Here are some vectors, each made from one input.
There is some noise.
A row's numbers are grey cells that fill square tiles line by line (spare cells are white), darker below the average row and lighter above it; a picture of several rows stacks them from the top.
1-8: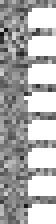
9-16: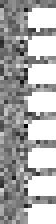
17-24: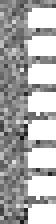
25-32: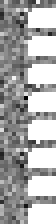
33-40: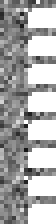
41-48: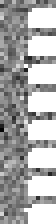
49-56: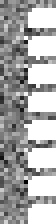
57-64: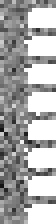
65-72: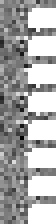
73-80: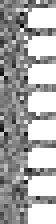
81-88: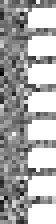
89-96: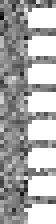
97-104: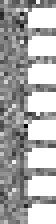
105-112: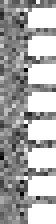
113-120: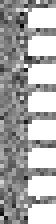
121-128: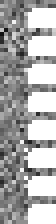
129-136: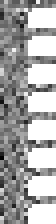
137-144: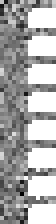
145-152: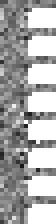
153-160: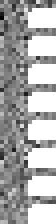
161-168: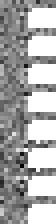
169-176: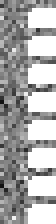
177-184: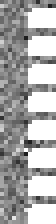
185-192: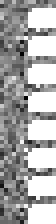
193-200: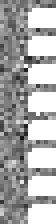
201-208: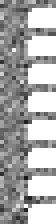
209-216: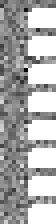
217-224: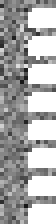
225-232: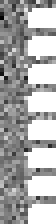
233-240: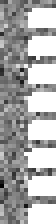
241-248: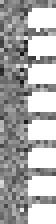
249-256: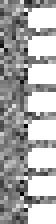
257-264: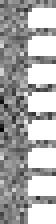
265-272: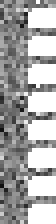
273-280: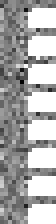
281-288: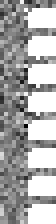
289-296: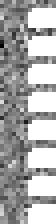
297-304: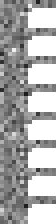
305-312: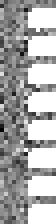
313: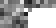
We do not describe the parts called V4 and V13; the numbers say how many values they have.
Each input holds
either a point on a 5-point circle and a true/false value, or a fixed value, or a value of V4 and a value of V13.
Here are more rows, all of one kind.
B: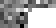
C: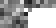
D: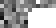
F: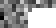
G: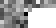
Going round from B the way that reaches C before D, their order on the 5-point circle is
B, F, C, G, D.
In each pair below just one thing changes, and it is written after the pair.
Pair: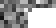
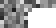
the place on the 5-point circle
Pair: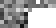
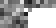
the place on the 5-point circle
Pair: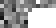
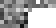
the true/false value
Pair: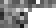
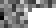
the true/false value
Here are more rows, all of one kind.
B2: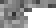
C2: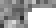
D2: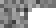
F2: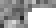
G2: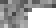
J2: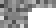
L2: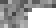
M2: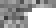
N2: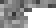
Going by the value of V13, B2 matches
G2, L2 and N2.
